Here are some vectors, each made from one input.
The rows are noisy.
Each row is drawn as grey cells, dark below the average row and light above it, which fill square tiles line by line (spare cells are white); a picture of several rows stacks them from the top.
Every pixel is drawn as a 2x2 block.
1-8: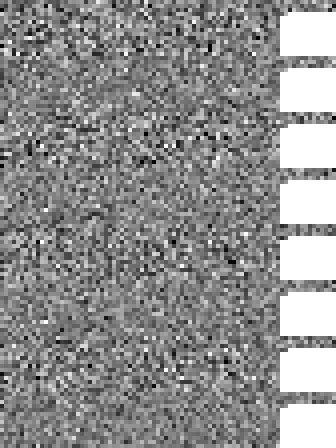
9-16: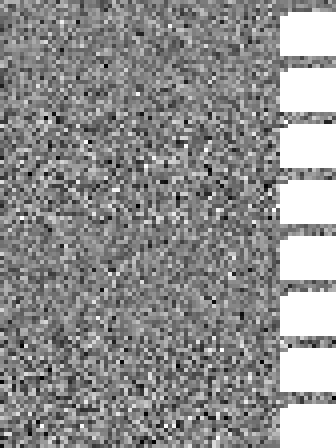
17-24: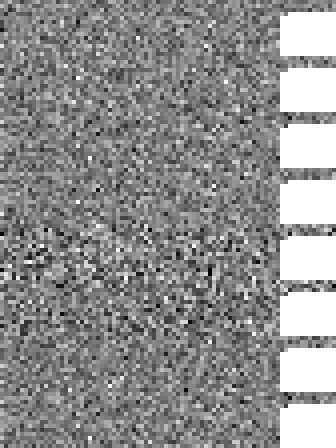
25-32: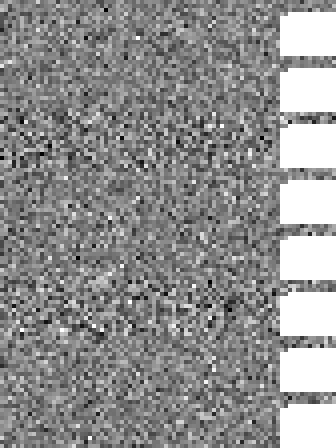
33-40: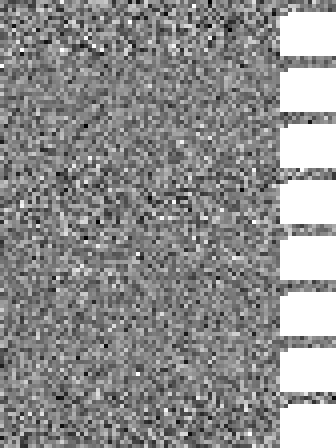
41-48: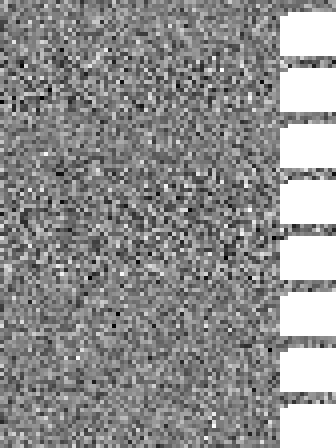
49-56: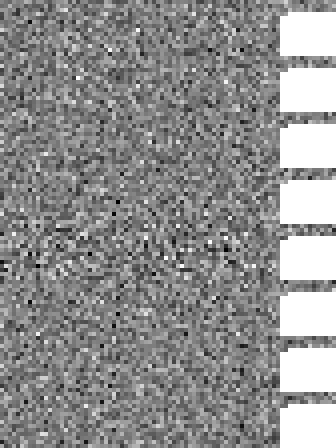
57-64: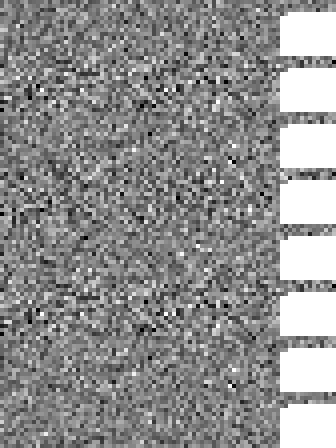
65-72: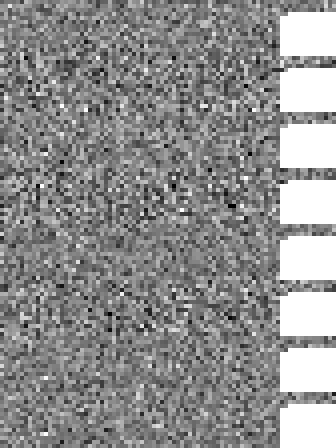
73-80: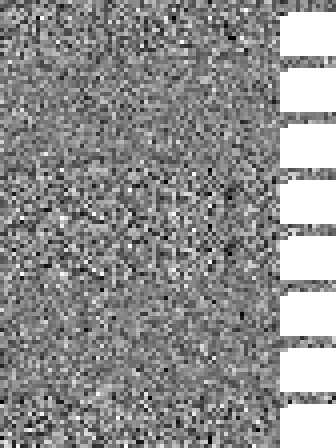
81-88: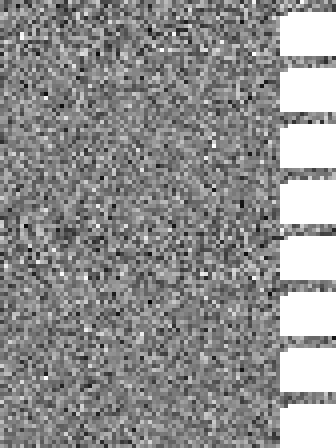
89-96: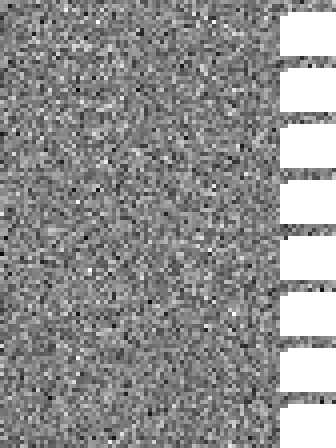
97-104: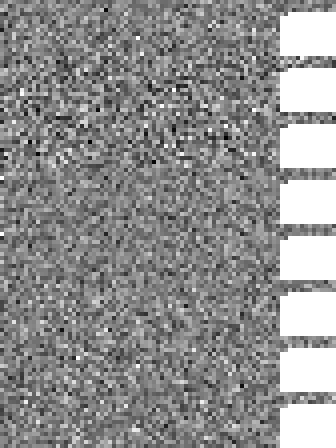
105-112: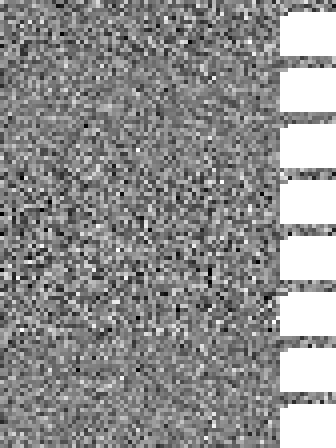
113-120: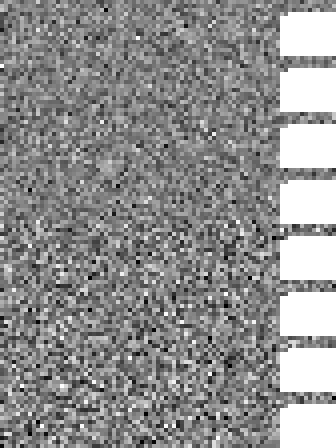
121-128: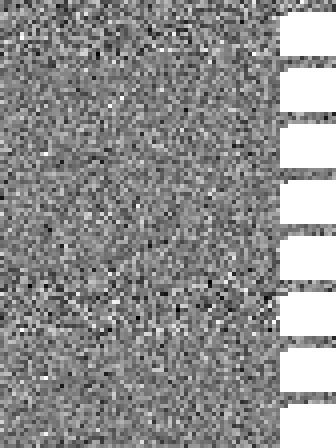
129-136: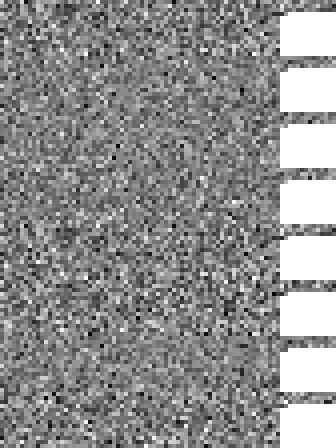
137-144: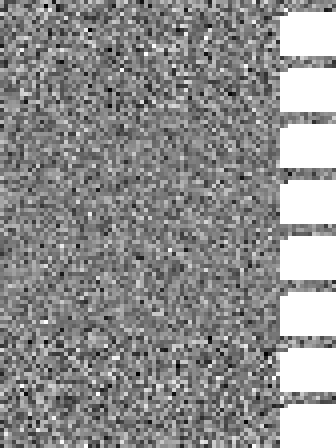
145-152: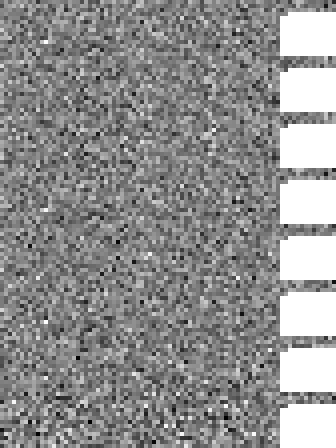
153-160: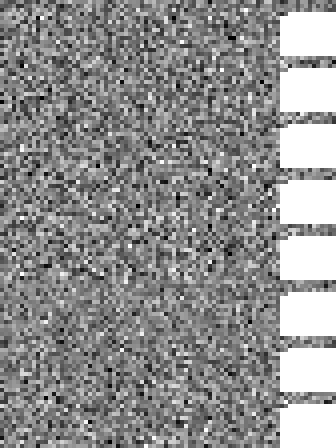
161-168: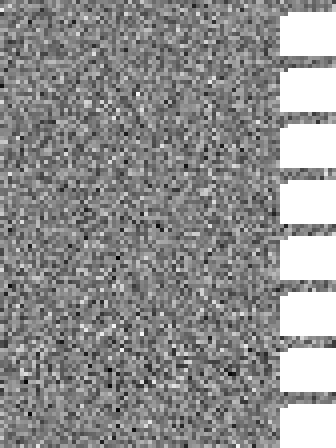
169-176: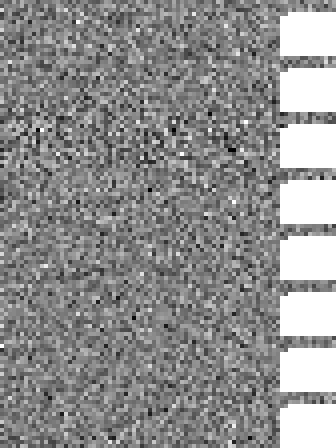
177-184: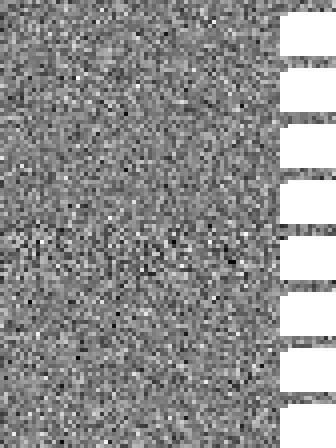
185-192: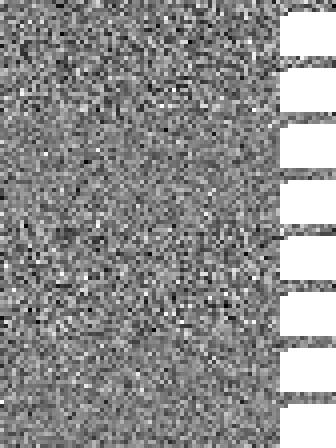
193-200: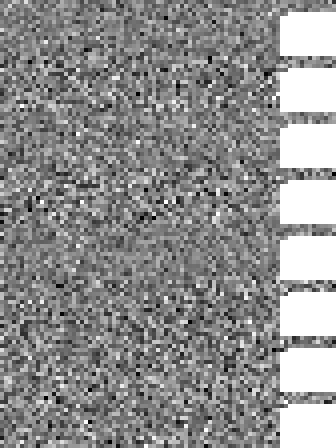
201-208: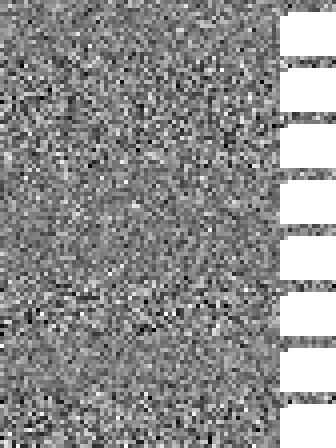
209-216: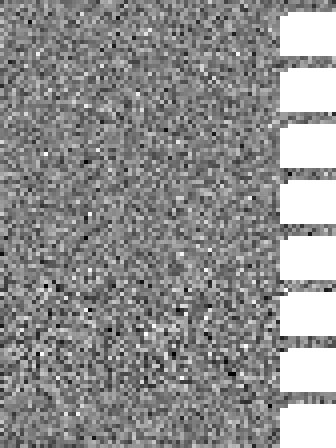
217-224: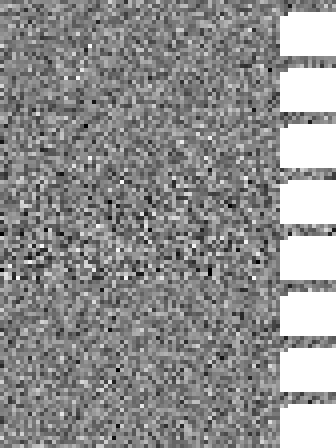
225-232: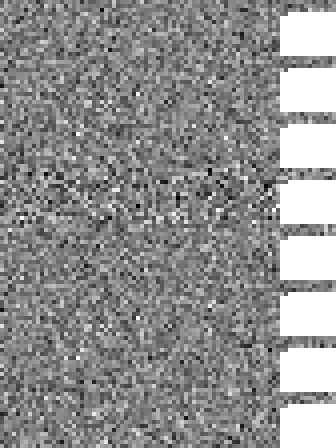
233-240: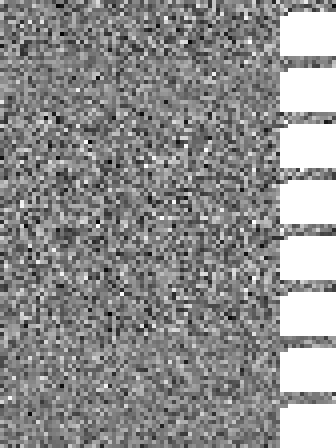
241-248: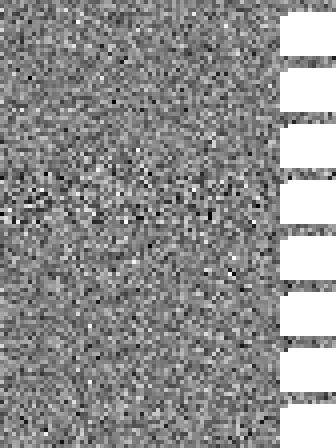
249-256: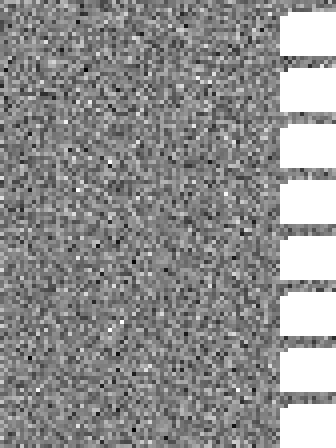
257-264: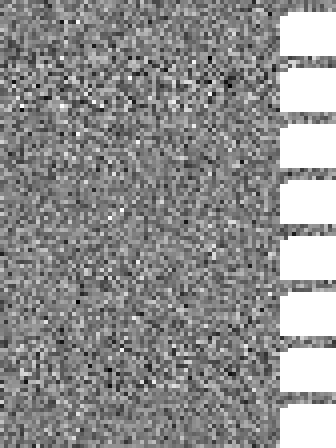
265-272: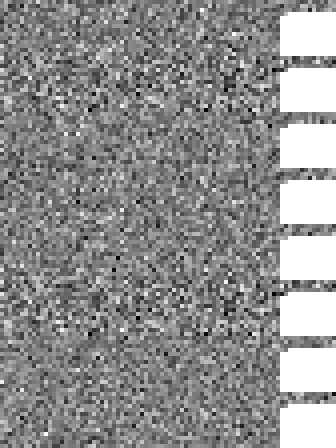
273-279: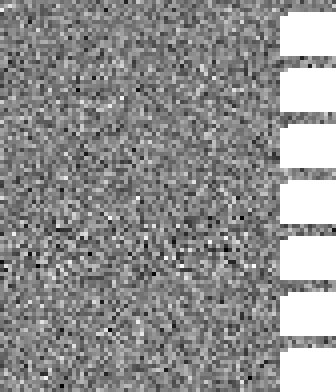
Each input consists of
either a node of a 12-node tree and three true/false values, or a node of a 13-node tree.
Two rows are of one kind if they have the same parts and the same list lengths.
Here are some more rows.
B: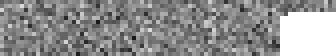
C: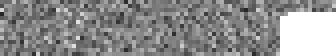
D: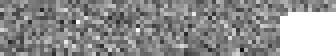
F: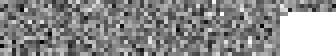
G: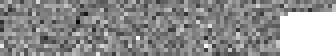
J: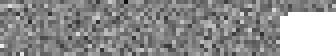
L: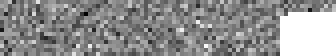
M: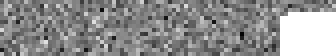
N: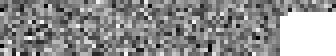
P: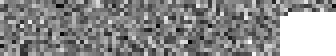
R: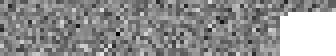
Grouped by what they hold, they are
B, C, D, G, J, L, M, R
F, N, P

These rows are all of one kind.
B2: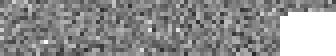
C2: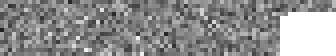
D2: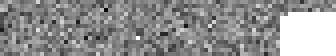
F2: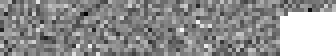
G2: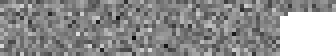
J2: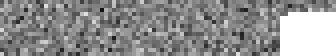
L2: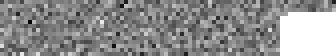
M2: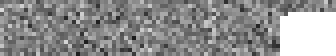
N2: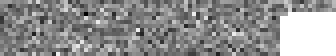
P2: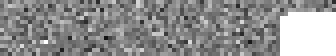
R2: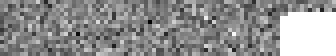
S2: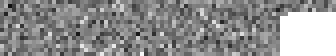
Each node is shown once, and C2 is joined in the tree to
D2, N2, R2 and S2.
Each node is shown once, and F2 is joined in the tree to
G2.
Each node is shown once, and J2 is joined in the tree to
B2.
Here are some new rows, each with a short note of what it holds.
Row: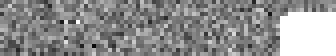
a node of a 12-node tree and three true/false values
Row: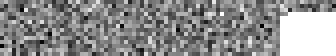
a node of a 13-node tree
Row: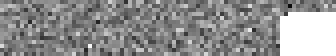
a node of a 12-node tree and three true/false values
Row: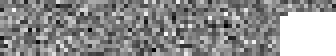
a node of a 13-node tree
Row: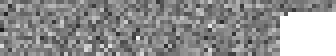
a node of a 12-node tree and three true/false values
